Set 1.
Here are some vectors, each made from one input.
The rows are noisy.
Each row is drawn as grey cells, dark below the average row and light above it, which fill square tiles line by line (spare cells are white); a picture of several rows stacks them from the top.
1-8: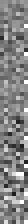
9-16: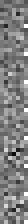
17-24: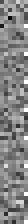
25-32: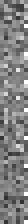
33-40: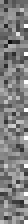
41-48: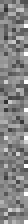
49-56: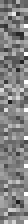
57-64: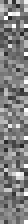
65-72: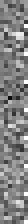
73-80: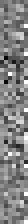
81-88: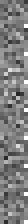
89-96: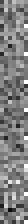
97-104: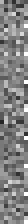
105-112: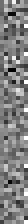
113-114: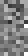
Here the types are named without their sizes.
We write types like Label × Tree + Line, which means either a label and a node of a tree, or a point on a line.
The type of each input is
Bool × (Tree + Unit).
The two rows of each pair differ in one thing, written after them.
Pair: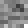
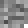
the node of the tree
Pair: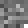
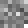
the true/false value
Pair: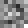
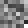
the node of the tree
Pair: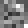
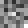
the node of the tree
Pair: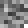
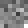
the true/false value
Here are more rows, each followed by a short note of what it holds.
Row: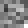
a node of a tree and a true/false value
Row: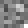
a node of a tree and a true/false value
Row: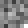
a node of a tree and a true/false value
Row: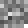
a node of a tree and a true/false value
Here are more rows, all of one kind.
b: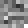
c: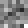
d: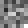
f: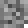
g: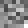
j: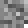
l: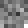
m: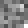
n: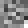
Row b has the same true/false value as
c, f and j.
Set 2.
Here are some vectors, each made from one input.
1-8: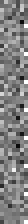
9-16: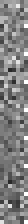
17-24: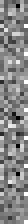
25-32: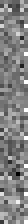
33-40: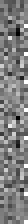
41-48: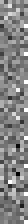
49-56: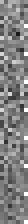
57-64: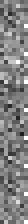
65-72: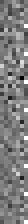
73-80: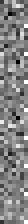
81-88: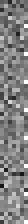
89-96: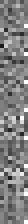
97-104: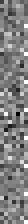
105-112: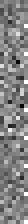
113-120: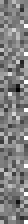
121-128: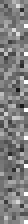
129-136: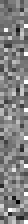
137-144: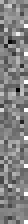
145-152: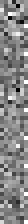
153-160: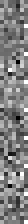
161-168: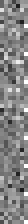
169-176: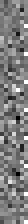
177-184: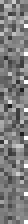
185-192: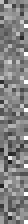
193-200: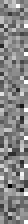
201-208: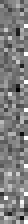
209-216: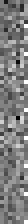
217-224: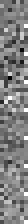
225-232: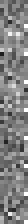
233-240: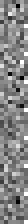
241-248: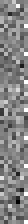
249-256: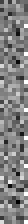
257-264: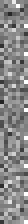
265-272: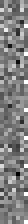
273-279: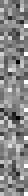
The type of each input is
Tree8 + Tree17.
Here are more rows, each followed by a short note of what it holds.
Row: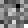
a node of an 8-node tree
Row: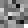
a node of an 8-node tree
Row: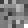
a node of a 17-node tree
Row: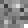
a node of a 17-node tree
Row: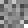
a node of a 17-node tree
